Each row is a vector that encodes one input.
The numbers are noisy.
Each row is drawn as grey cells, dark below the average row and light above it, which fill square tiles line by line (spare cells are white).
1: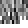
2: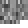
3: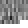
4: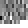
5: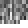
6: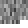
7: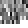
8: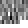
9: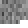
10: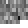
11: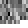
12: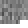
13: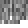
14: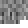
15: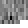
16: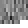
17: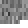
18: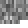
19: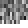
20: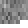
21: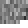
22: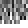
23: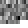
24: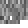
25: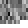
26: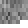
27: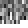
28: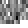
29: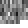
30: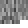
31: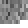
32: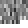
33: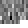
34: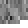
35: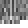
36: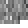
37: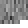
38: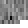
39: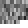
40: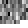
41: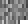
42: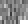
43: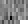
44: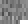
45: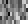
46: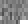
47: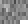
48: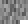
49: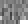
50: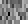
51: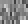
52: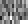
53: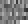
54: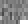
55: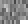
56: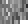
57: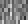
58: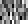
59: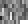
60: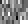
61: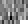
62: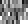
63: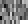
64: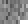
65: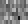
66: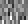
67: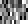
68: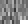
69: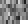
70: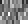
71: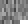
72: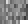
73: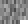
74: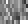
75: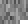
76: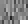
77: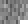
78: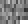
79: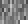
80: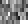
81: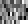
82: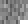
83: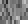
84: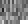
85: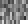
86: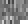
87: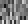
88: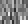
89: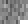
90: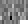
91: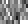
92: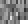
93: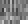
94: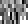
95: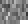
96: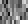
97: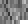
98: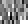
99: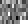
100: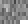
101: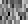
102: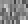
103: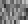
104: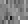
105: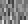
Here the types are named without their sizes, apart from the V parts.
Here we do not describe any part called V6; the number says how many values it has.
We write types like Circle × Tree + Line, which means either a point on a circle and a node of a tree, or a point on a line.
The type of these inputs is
Bool × (Tree + Unit) × V6.
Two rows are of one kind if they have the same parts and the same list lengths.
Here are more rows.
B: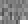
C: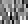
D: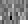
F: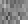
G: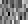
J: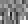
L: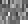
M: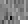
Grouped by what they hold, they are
B, C, D, F, G, J, M
L

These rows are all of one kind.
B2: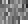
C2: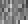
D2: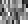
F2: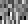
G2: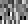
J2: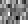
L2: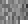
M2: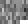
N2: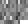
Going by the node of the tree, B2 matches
F2 and G2.
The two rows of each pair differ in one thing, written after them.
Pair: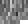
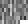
the value of V6
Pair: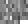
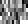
the node of the tree
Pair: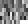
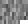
the value of V6
